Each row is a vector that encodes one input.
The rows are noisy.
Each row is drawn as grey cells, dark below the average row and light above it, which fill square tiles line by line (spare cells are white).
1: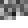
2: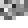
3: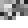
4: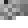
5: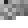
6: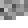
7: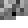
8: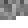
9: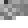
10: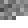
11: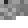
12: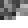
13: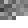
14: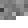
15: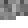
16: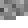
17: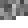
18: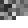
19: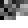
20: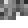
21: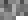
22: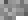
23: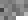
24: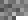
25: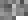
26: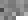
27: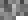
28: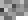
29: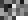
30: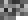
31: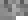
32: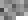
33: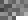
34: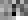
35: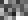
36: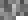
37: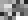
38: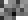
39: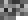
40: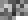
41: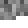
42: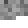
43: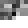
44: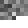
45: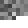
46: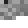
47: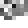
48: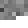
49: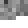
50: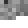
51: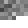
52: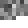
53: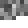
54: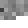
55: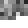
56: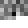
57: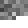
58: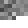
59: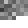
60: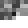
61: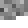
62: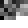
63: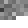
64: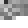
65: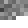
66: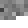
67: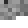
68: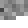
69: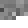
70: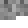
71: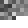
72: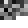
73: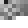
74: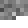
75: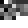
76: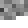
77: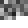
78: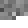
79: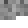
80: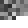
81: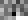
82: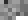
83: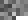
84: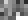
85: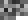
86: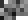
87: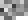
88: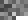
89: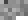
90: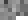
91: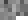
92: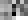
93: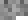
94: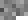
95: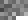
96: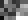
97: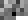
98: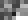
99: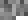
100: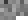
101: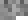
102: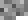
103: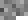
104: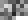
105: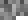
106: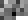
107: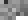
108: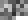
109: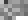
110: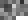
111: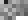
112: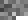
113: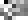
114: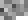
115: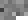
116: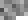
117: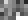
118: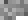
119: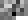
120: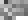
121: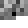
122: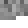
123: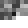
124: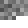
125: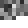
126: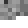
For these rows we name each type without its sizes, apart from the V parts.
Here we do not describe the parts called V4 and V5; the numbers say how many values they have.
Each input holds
either a point on a line, a true/false value and a value of V4, or a value of V5.
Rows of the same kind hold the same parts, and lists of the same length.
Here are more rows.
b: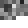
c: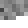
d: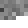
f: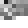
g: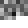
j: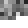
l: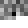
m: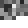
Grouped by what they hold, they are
b, c, d, f, m
g, j, l

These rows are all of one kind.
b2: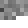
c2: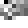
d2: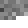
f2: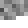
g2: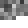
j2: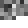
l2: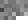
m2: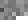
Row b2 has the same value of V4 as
c2 and j2.
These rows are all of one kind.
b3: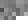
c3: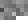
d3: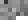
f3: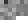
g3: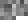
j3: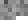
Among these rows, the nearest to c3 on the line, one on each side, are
b3 and d3.
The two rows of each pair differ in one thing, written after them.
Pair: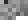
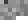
the place on the line
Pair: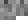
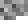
the true/false value
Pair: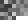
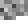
the value of V4
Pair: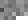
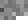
the value of V4
